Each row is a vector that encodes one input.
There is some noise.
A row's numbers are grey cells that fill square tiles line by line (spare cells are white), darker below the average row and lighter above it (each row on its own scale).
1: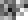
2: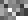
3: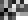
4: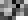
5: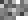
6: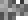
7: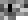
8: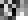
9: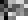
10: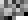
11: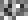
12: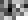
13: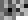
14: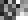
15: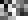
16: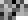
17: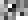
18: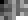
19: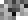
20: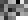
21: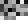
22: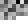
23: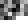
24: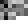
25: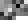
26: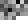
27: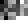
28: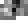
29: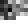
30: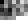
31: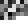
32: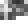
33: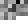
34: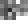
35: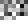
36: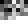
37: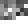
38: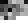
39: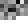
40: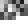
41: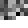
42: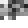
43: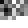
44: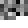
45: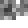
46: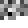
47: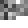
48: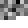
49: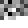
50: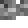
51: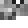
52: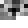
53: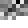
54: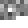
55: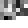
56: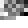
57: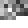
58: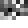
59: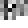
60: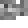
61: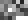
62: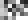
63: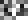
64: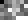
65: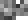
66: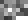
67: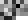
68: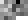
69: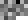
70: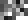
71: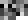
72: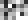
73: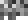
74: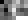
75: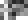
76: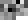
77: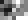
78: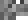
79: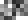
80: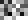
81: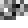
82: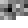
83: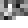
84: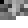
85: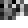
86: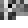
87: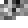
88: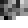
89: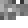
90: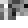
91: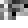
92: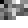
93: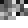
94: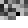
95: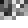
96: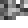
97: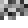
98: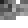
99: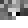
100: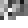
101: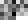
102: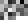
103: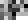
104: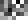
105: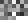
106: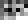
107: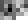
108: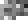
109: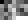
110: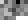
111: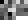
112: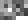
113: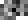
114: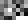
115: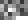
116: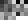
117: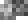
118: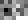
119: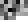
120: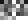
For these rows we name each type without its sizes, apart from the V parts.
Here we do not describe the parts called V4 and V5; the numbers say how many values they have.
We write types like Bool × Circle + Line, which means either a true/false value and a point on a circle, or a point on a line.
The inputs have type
(Bool × Circle + V4) × V5.
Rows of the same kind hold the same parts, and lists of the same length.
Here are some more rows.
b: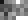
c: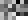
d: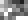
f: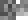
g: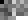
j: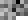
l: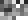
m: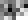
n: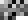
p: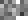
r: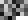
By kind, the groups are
b, f, g, m, p
c, d, j, l, n, r

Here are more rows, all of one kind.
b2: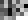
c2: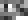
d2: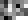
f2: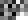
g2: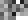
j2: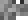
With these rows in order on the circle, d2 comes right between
b2 and f2.
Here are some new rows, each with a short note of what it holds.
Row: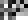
a point on a circle, a true/false value and a value of V5
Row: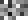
a value of V4 and a value of V5
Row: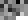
a value of V4 and a value of V5
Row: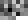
a value of V4 and a value of V5
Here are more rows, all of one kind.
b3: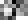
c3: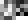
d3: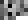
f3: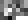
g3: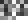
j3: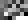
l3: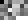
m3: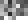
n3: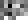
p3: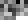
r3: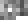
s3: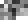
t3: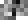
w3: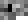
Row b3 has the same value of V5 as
l3, n3, r3 and s3.
